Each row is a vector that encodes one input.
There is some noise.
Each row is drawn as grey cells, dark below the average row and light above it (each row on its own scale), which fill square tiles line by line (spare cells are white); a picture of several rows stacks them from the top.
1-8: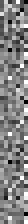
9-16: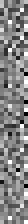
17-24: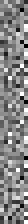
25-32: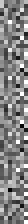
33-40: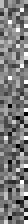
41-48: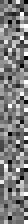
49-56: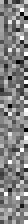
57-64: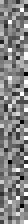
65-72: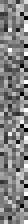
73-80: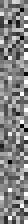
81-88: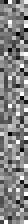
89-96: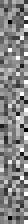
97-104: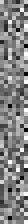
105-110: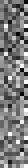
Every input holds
either a point on a 3-point line and a point on a 6-point line, or a point on a 7-point line.
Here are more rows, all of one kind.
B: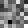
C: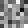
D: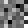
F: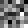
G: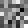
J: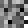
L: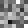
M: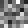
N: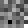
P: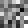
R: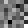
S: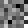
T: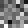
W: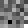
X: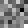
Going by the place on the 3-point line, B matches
C, L, M and T.
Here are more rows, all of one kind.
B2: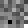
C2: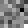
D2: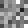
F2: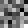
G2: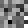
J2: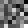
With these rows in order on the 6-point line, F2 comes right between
C2 and J2.
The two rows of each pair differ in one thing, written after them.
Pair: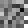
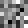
the place on the 3-point line
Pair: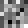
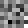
the place on the 6-point line
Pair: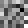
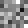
the place on the 3-point line
